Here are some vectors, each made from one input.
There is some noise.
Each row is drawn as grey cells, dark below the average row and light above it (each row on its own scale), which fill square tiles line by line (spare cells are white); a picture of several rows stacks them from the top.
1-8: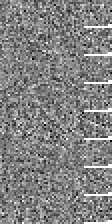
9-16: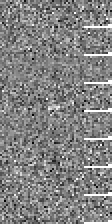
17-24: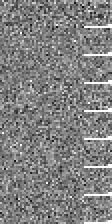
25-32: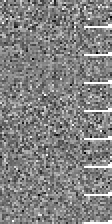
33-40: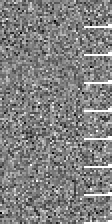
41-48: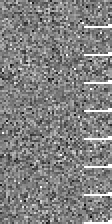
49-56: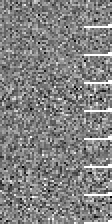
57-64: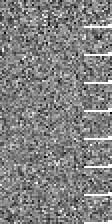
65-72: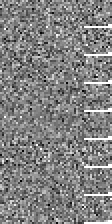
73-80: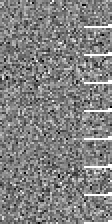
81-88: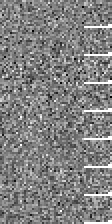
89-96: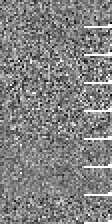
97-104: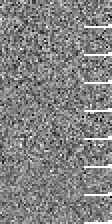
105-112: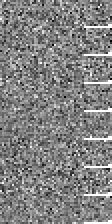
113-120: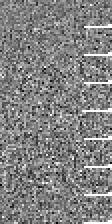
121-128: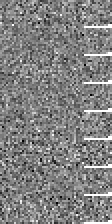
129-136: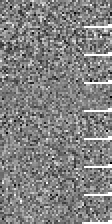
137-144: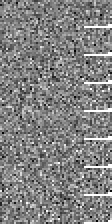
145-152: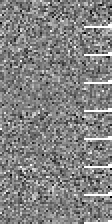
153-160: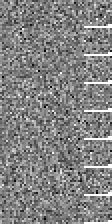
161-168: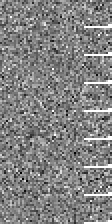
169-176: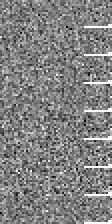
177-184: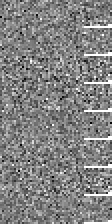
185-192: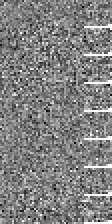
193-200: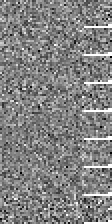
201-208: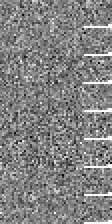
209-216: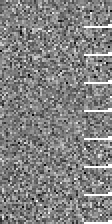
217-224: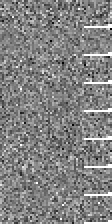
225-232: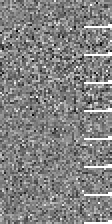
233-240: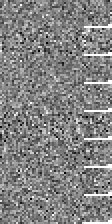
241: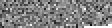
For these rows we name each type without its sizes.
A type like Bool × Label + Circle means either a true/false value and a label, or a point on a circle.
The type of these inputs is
Bool × Bool × Bool × (Circle + Label) + Line × Line.
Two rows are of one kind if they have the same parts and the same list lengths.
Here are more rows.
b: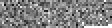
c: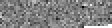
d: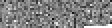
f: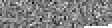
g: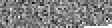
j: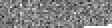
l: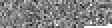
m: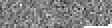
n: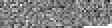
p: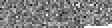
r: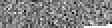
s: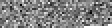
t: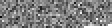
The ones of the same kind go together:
b, f, g
c, s
d, j, l, m, n, p, r, t

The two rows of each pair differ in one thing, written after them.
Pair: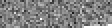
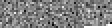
one of the three true/false values
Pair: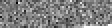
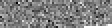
one of the three true/false values
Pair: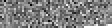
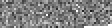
the place on the circle
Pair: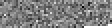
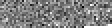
the place on the circle
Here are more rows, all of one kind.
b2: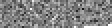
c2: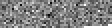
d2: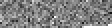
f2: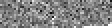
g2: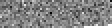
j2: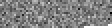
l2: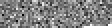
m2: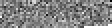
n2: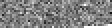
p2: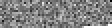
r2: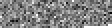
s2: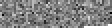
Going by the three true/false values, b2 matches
d2, f2, j2 and l2.
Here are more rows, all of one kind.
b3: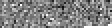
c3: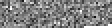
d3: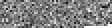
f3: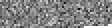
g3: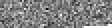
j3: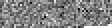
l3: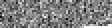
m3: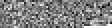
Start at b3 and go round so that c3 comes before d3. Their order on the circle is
b3, j3, f3, c3, d3, m3, l3, g3.
